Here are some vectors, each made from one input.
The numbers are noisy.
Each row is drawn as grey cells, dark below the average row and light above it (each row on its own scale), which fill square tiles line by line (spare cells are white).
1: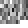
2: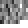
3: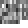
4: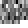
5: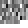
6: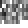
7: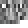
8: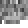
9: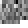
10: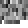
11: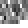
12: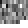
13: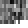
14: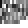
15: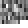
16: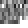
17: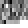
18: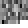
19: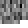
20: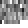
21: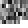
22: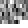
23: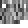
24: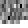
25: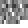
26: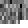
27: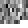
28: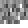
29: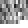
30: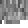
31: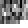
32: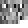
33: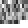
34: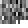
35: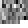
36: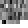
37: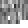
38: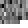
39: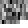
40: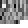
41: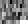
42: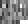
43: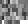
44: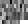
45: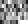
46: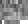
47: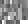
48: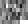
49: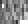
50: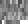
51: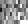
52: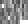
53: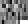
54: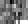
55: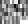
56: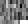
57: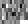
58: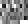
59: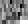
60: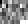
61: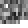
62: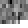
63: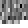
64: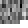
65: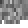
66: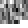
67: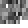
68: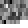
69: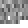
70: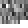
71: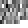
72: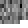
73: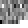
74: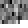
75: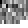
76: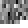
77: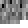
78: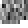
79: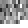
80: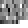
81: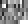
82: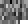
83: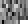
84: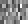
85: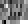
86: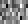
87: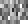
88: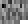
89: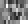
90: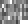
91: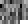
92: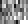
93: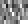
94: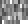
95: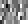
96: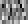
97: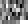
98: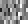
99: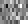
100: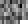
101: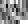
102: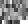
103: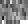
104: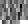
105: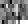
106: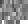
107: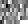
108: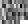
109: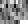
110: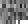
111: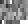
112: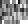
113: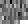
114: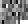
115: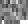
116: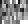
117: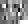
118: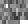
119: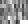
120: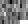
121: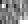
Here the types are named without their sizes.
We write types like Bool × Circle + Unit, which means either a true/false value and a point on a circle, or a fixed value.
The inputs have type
Label × Label × (Label + Line).
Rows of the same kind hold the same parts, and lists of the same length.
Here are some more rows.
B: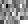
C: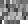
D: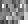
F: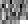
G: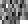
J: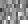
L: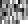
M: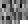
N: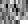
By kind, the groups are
B, C, D, J, L, N
F, G, M

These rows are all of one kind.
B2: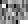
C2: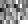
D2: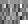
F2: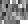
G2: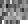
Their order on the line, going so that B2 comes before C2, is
G2, F2, B2, D2, C2.
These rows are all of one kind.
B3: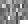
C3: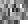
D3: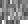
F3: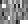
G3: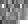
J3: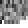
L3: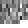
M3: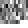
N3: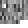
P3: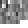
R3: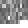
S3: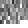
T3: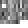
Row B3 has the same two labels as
D3, F3, R3 and T3.
